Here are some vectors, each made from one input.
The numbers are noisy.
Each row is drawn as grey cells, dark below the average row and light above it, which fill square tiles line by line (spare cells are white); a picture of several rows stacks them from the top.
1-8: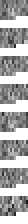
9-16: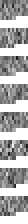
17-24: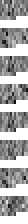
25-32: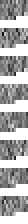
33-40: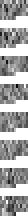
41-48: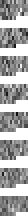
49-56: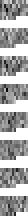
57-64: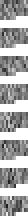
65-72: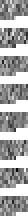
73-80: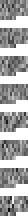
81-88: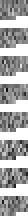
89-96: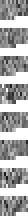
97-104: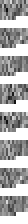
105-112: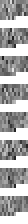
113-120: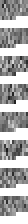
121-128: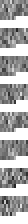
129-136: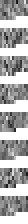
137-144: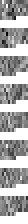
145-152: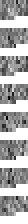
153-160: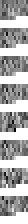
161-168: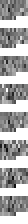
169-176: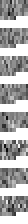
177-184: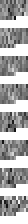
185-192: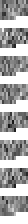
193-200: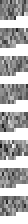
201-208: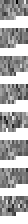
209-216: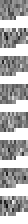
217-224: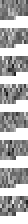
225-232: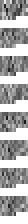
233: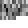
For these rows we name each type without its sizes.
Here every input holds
a point on a line.
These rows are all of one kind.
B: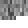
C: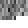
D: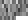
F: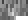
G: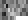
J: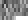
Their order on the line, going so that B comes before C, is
B, C, J, G, F, D.
